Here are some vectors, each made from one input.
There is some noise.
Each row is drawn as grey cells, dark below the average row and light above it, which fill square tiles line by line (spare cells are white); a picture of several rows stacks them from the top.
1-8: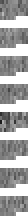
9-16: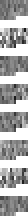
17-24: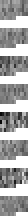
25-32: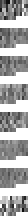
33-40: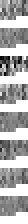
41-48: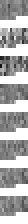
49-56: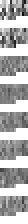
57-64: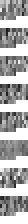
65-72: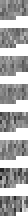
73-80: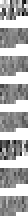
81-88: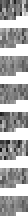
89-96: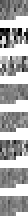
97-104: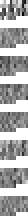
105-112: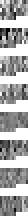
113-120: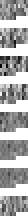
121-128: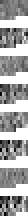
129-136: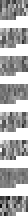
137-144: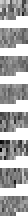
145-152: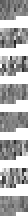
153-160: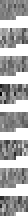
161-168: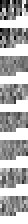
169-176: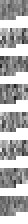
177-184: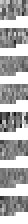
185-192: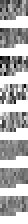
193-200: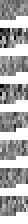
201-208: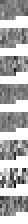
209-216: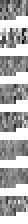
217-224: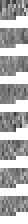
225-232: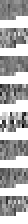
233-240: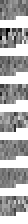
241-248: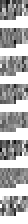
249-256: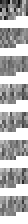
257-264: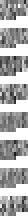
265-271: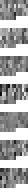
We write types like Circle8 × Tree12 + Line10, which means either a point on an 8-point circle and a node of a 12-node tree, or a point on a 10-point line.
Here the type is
Bool × (Circle10 + Tree9) + Line10.
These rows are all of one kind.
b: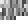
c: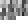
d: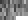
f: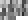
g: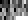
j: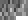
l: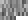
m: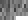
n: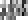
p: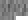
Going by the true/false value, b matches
j and l.
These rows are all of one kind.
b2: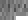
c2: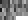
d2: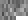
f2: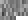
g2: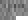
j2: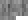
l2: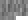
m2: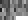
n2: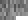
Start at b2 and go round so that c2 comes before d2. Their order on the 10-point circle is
b2, f2, j2, m2, c2, g2, n2, d2, l2.
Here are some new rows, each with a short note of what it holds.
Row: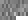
a point on a 10-point circle and a true/false value
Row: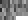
a point on a 10-point circle and a true/false value
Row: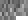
a point on a 10-point circle and a true/false value
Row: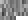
a point on a 10-point circle and a true/false value
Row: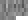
a point on a 10-point circle and a true/false value
